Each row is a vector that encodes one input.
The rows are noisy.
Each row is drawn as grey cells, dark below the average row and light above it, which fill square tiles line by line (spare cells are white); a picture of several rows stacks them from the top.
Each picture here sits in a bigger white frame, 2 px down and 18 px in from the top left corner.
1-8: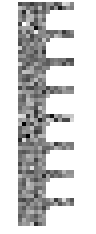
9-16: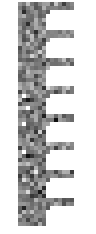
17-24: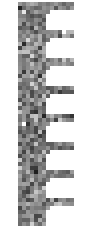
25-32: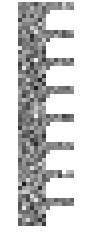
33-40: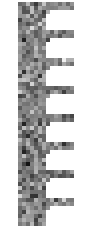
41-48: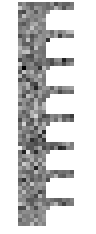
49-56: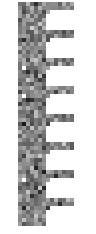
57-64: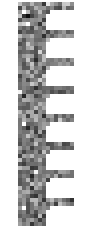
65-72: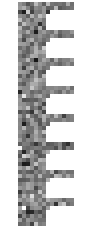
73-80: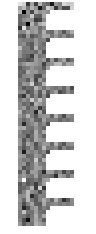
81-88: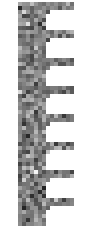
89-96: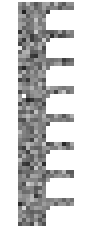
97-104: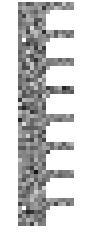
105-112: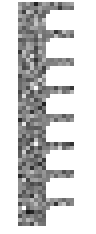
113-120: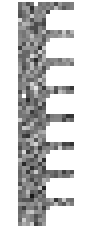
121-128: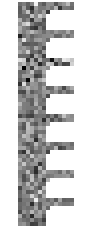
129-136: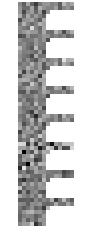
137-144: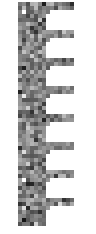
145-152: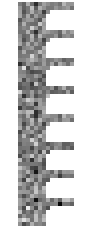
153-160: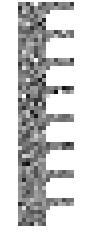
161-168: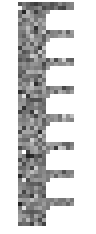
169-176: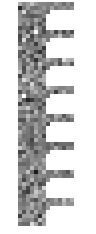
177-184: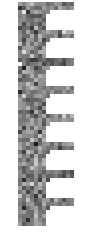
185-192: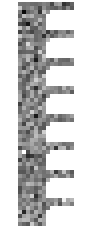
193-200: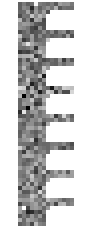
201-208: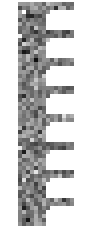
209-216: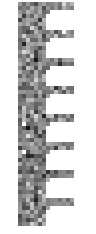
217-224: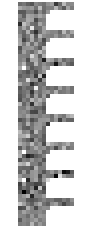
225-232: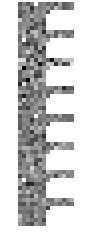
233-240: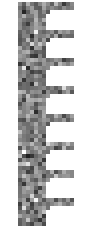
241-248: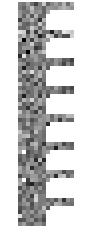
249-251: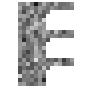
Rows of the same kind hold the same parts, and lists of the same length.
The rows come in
3 kinds.
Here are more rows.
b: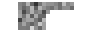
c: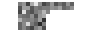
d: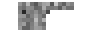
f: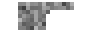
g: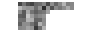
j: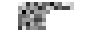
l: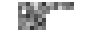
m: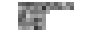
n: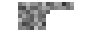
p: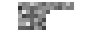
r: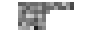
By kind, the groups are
b, d, f, n, p
c, g, l, m, r
j

